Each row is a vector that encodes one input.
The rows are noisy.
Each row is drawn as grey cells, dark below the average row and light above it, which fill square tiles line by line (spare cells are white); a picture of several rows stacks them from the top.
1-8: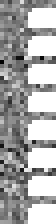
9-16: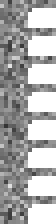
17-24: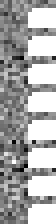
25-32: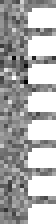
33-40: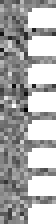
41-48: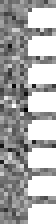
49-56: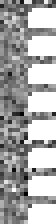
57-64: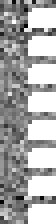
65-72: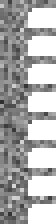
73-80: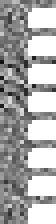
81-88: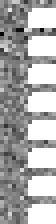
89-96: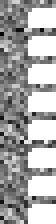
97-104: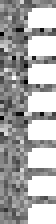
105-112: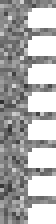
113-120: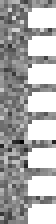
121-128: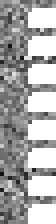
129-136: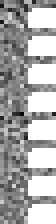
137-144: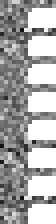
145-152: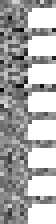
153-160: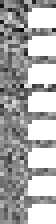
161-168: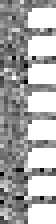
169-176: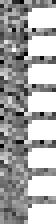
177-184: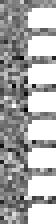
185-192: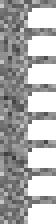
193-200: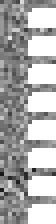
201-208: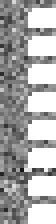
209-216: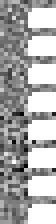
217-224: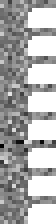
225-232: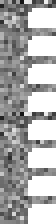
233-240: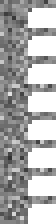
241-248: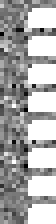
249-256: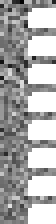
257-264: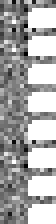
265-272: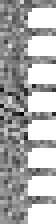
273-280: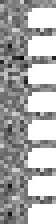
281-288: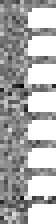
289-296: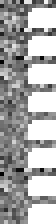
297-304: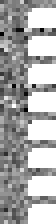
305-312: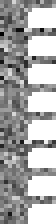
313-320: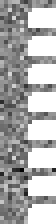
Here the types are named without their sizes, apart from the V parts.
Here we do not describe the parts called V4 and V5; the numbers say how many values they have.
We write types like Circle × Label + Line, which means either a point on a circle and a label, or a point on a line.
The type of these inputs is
Bool × (Circle + V4) + V5.
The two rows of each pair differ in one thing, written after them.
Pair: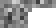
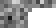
the value of V4
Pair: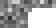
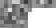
the value of V4
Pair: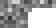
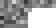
the value of V4
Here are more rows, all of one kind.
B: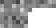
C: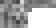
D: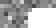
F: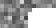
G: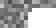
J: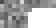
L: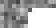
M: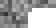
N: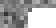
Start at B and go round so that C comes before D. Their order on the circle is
B, C, J, D, F, G, M, N, L.
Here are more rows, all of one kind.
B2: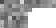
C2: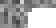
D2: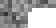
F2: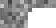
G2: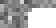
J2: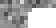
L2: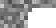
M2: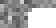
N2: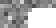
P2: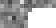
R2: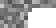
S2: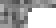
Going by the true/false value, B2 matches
D2, F2, J2 and P2.
